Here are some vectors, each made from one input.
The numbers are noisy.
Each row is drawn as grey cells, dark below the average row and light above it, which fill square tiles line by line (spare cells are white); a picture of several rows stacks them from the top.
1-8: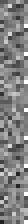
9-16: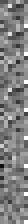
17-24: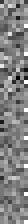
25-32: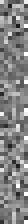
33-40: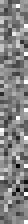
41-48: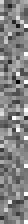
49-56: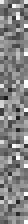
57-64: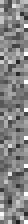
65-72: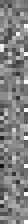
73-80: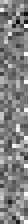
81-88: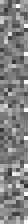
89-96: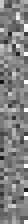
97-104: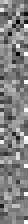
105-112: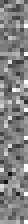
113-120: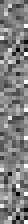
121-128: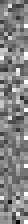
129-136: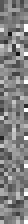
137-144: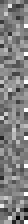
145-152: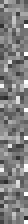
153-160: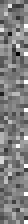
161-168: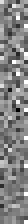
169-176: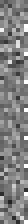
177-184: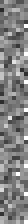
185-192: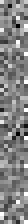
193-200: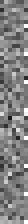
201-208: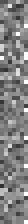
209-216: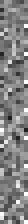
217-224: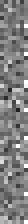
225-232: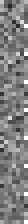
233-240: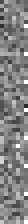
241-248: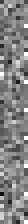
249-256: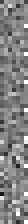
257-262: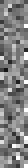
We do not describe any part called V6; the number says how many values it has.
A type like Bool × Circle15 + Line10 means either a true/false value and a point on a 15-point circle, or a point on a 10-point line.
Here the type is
Bool × Tree7 × V6 + List3(Line9).
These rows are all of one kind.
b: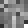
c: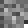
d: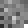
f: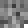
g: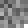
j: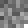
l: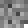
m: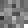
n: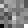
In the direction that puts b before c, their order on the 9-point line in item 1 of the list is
n, b, d, c, m, f, j, g, l.
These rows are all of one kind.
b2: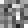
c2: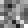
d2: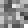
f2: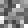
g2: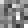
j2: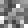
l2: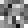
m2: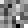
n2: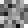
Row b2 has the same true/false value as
d2 and g2.
